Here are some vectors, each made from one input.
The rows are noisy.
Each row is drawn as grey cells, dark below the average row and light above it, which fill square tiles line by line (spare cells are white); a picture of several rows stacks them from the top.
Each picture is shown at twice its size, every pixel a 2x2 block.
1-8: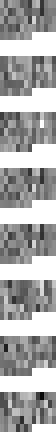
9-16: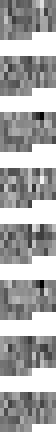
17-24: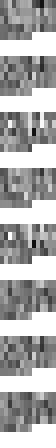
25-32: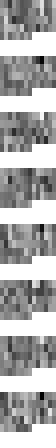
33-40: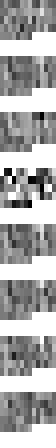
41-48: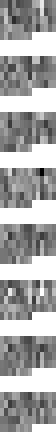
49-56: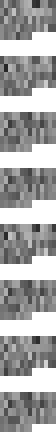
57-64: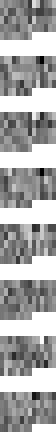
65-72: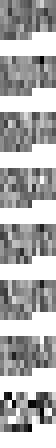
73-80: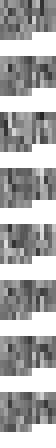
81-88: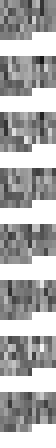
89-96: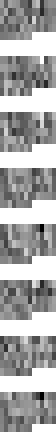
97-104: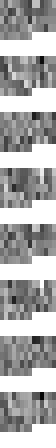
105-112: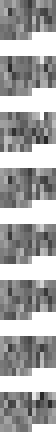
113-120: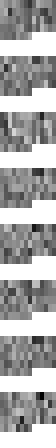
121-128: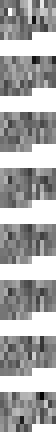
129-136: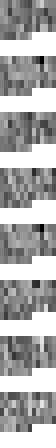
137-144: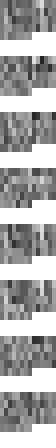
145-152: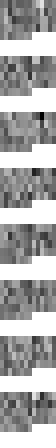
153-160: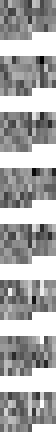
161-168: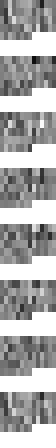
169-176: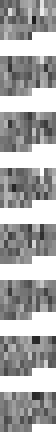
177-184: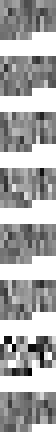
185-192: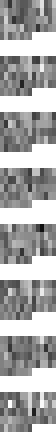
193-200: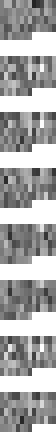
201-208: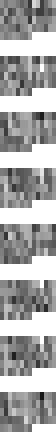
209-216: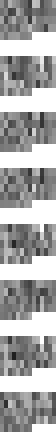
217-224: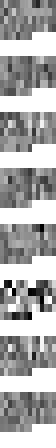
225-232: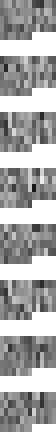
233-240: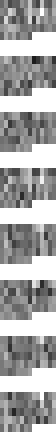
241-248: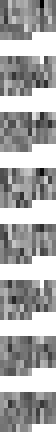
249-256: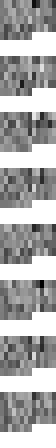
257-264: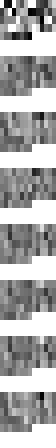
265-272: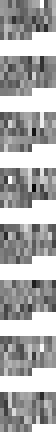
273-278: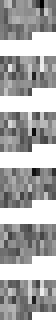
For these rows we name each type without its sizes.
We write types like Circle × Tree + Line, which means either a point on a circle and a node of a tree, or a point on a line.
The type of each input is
List(Line).
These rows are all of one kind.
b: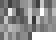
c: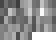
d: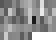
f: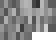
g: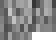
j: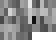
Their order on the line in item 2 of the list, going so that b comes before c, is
j, f, b, g, c, d.
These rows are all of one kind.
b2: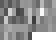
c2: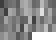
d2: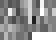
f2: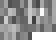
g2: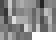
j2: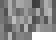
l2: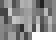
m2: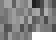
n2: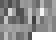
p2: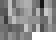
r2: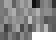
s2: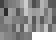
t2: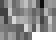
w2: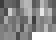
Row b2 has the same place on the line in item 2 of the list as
g2, j2, n2 and t2.
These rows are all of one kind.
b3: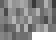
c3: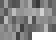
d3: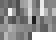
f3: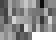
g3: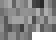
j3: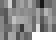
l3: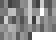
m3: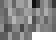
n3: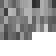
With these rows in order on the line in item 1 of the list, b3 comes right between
m3 and n3.
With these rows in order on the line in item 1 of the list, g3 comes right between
j3 and m3.
